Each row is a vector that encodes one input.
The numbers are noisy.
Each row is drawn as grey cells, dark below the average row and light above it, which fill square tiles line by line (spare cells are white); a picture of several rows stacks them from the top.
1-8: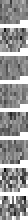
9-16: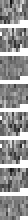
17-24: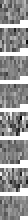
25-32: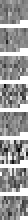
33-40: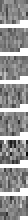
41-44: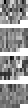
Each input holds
a list of up to two points on a 4-point line.
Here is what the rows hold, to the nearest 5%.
All of them are lists of up to two points on a 4-point line: about 15% are empty, 45% hold one and 40% two.
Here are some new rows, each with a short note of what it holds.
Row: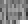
a list of two items
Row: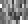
the empty list
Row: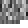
a list of two items
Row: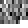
the empty list
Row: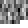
a list of two items
